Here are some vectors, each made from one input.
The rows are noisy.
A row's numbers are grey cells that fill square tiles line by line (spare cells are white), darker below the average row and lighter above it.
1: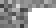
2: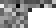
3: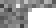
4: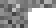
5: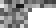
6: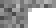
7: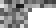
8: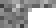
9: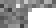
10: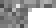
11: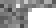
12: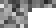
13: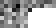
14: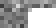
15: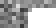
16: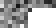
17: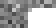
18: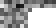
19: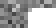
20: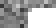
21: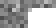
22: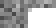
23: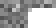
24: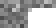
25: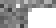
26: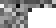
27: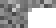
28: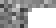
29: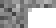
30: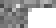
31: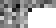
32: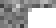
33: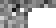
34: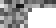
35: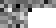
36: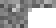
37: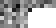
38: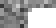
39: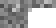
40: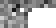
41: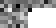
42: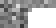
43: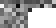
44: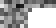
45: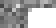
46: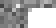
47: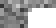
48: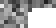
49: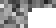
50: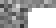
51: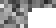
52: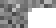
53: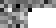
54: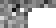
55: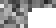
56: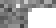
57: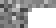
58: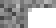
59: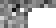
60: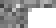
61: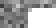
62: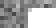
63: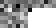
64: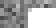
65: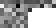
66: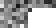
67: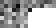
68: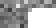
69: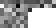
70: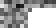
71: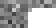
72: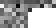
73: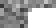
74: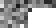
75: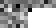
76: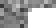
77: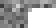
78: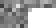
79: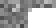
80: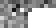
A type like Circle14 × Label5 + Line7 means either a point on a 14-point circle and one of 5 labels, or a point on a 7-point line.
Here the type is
Tree7 + Tree8.
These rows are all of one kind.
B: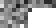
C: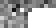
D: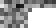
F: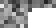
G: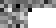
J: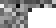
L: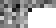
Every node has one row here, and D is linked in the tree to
B.
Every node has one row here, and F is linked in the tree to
C and J.
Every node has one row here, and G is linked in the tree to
L.
